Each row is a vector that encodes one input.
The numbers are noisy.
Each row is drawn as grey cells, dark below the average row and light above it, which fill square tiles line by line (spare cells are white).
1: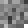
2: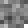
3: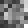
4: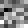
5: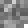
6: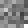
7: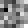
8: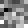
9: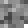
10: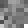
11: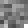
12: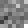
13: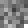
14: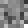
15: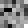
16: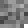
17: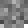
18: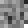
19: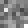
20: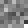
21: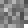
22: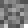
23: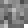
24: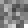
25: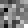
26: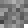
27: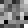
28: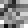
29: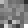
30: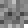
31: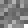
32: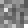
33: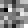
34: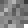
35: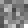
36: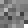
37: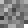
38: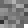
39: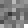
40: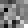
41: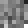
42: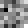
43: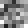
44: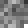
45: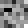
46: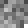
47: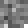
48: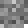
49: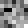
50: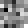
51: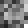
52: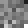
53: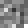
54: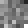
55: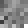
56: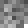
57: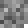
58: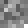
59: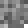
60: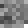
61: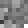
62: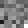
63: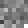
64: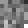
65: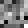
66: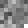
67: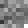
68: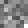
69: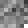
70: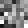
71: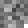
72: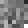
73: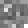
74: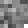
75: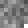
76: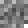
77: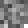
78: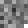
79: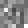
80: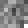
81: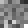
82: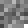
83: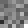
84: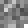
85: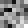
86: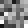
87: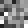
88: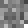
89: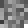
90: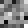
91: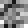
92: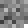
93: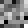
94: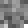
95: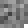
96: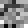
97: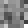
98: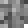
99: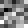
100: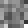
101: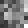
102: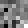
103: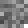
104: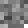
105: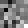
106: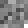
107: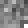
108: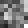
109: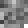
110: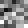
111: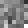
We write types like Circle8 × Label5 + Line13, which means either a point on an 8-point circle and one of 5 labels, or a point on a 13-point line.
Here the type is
(Bool × Bool × Bool + Unit) × Line7 + Tree8.
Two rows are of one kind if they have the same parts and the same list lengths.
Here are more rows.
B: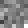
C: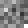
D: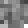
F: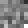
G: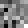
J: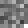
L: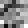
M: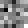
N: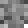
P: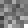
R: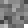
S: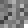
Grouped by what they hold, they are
B, C, J, P, S
D, F, N, R
G, L, M

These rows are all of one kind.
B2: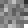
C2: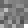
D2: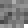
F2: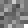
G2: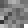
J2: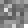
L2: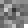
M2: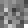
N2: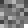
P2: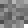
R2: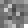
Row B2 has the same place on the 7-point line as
F2, J2, L2 and R2.
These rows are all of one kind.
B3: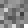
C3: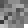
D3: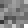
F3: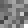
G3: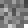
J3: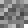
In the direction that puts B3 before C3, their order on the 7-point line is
G3, J3, B3, D3, C3, F3.
